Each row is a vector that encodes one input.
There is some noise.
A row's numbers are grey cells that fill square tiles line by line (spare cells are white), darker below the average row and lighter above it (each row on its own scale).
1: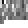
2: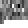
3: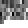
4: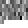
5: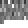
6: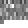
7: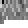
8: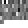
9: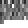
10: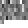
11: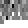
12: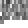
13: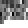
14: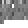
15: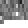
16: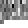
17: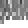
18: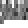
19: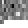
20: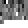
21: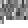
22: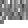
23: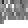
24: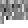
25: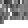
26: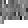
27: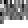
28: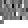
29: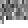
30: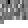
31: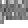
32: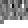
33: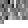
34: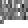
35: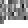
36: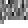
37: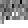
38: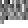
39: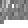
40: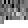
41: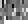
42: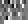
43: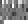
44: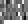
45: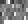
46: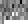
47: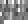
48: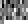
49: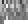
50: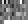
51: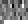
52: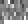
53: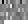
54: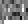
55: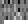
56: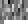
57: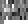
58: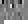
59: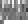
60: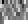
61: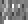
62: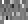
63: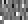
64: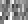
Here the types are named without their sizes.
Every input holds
a label and four true/false values.
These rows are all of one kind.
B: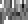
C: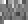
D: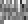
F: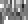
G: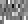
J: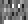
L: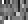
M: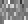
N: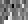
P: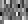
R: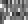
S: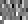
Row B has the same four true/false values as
F and P.
